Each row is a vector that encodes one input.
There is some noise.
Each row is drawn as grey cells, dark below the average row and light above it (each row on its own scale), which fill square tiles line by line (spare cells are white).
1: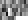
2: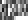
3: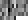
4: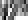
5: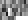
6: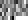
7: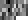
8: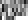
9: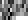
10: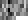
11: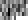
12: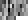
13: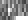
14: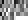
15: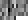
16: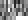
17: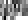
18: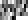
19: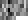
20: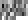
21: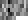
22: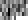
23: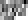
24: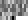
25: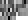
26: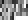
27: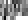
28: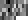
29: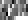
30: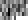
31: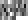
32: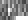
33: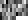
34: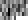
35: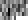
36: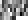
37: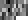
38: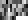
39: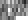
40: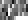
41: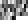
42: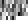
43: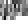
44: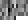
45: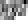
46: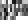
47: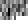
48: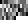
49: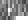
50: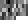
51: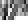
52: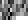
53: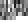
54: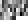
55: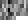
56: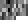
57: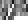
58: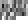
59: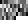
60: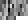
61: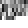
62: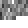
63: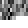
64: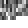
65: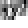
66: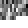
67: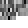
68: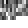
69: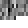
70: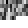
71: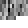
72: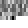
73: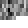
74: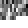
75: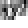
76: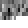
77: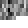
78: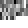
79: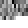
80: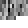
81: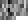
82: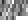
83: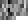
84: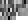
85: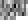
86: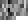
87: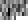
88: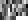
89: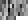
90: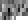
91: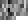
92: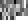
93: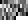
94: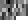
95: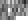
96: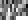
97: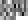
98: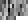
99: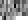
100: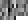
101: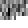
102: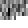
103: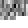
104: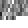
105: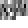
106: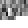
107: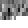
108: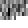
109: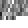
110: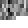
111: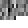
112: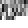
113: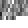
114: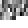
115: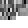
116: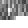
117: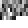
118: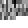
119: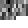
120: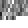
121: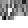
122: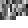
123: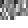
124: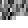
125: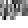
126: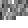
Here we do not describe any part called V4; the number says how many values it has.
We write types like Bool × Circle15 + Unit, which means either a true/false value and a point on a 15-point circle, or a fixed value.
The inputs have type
List2(Bool × V4).
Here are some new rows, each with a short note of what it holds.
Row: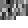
a list of one item
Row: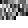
the empty list
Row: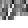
a list of two items
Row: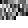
the empty list
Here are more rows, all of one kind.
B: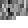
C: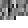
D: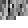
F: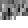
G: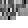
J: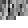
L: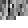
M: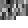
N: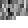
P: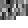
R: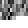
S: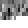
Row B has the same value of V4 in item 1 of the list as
D, J, L and N.
